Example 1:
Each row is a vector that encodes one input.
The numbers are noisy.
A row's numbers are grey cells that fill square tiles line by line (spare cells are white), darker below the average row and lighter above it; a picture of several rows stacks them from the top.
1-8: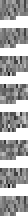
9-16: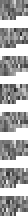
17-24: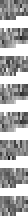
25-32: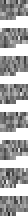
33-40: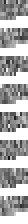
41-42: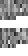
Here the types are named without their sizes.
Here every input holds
a node of a tree.
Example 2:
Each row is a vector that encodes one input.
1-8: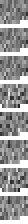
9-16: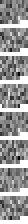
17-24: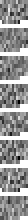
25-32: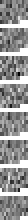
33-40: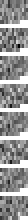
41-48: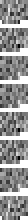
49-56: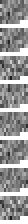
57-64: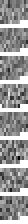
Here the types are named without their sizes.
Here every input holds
a point on a line.
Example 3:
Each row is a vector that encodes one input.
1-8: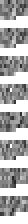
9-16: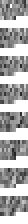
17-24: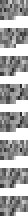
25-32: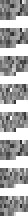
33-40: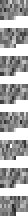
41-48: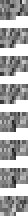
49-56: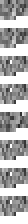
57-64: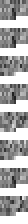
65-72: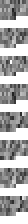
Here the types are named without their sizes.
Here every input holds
a point on a circle.
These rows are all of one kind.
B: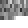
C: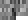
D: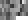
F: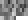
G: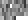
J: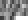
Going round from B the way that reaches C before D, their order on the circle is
B, J, C, G, F, D.
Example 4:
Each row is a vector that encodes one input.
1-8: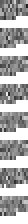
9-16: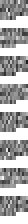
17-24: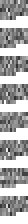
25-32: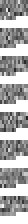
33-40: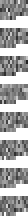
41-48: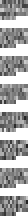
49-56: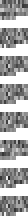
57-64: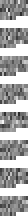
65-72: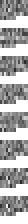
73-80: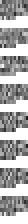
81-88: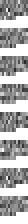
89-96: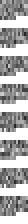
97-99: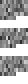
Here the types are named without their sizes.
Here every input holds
a point on a line.
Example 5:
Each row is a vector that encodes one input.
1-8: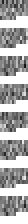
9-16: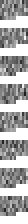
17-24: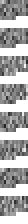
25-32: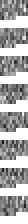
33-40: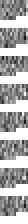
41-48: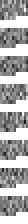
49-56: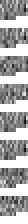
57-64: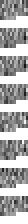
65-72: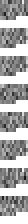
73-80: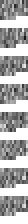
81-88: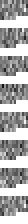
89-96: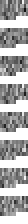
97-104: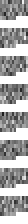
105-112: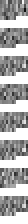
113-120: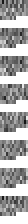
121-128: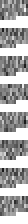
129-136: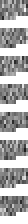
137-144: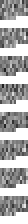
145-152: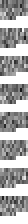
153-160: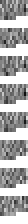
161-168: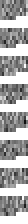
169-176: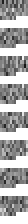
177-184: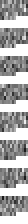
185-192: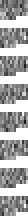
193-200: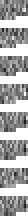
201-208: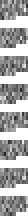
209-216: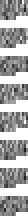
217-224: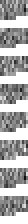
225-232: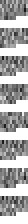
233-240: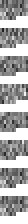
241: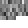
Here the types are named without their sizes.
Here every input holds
a point on a circle.
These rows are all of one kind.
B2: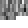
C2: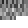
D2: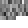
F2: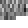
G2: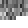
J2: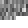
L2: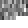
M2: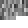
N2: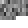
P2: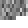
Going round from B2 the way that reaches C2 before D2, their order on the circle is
B2, F2, P2, G2, C2, M2, L2, J2, N2, D2.
